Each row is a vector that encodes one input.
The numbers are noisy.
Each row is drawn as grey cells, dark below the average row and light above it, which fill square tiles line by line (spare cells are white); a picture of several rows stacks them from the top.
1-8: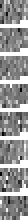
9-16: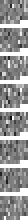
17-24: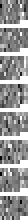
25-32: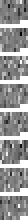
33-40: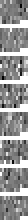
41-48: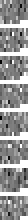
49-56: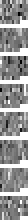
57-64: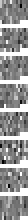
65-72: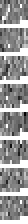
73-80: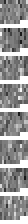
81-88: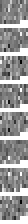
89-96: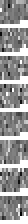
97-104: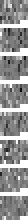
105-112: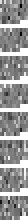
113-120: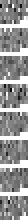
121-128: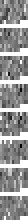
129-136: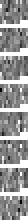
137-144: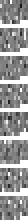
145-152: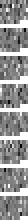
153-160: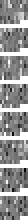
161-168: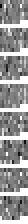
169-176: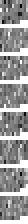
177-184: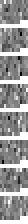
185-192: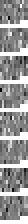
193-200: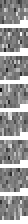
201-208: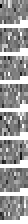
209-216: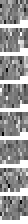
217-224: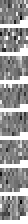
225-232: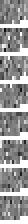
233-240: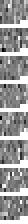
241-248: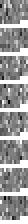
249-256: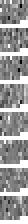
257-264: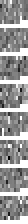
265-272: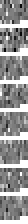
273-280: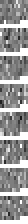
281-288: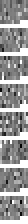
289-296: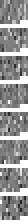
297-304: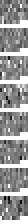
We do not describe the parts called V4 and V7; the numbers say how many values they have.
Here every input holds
a true/false value and a value of V7, together with either a point on a 6-point line, or a value of V4.
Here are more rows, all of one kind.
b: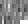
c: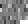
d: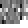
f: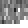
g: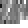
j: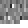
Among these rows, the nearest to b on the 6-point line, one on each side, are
f and j.
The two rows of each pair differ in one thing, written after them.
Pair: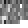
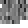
the value of V7
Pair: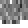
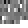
the value of V7
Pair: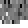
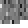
the place on the 6-point line
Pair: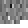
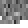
the place on the 6-point line
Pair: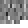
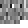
the true/false value
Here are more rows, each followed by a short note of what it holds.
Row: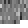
a point on a 6-point line, a true/false value and a value of V7
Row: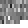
a point on a 6-point line, a true/false value and a value of V7
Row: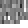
a point on a 6-point line, a true/false value and a value of V7
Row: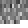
a point on a 6-point line, a true/false value and a value of V7
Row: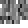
a true/false value, a value of V4 and a value of V7
